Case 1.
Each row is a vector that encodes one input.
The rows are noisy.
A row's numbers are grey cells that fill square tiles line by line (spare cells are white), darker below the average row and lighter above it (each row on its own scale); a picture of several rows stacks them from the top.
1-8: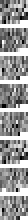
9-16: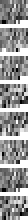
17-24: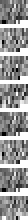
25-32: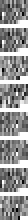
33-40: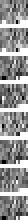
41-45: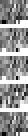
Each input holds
three true/false values.
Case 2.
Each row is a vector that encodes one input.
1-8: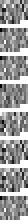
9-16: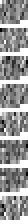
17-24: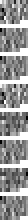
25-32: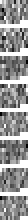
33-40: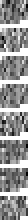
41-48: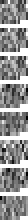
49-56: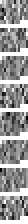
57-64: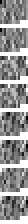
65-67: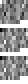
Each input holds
a point on an 8-point circle.
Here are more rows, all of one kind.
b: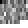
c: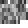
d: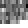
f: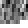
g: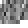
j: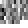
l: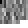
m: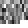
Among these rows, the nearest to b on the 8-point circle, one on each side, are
c and l.
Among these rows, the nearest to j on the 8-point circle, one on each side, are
g and m.
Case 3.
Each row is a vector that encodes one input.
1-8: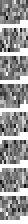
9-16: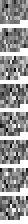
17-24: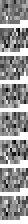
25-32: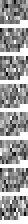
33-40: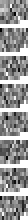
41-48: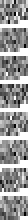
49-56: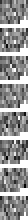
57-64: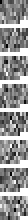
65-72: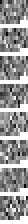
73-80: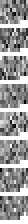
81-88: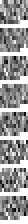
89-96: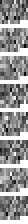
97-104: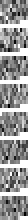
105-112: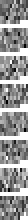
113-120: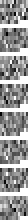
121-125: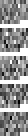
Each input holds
four true/false values.
